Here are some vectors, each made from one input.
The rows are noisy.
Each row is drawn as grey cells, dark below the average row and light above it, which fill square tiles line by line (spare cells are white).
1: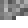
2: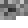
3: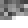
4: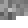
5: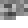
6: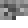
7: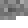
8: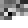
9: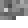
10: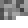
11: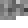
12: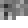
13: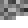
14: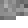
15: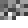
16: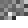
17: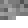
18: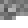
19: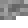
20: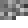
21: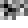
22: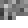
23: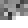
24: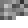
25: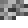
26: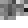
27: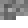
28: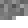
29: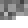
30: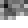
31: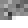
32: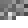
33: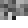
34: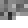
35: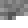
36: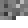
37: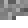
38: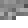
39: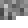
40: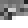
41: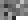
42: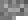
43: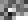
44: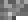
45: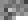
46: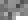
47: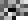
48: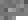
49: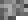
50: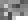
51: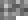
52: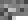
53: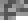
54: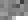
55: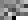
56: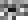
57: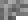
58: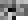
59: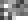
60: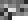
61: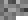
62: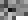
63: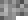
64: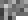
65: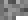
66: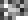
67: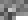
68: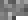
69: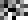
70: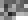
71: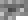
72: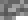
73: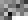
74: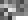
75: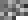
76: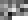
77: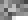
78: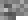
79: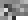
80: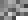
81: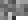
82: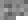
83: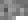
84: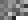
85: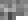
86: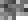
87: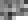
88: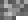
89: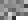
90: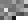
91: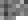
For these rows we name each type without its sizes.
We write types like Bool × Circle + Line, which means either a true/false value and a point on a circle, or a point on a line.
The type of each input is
(Bool × Bool × Bool × Bool + Unit) × Line.
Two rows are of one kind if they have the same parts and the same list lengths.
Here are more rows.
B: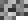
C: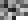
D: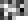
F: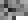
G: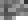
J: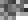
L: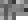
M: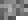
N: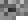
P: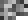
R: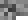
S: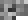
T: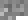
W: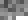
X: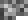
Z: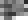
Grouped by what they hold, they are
B, C, D, F, G, M, N, P, R, T, W, X, Z
J, L, S

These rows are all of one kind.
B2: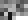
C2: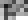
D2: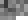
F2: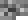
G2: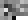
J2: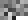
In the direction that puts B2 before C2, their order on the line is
D2, B2, F2, G2, J2, C2.
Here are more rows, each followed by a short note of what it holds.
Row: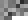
a point on a line and four true/false values
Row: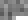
a point on a line and four true/false values
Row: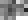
a point on a line
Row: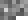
a point on a line and four true/false values
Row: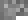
a point on a line and four true/false values
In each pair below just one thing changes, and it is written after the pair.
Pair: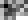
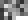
one of the four true/false values
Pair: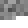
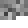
the place on the line
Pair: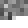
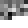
the place on the line
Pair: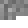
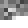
one of the four true/false values
